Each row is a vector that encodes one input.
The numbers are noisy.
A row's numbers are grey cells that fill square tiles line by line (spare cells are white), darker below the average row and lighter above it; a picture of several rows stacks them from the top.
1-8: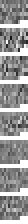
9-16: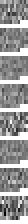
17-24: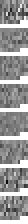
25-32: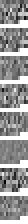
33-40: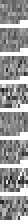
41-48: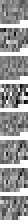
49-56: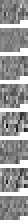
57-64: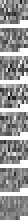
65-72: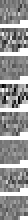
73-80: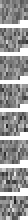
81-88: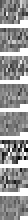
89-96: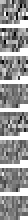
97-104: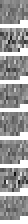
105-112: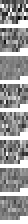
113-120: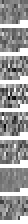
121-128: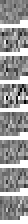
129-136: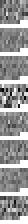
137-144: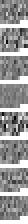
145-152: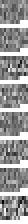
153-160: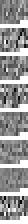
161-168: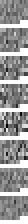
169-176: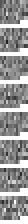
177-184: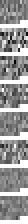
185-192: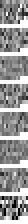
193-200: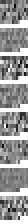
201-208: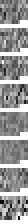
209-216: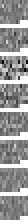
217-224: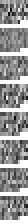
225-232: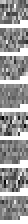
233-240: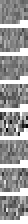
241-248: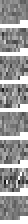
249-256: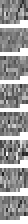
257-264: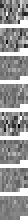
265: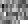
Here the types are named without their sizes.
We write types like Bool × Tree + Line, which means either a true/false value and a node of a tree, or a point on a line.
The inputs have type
List(Circle).
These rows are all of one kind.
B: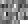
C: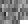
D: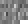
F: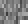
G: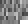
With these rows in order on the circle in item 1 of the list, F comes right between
C and D.
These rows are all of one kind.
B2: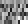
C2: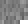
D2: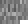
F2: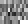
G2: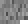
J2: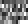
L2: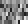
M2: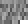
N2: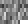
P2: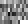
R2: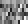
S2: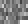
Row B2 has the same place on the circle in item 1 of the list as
C2 and F2.
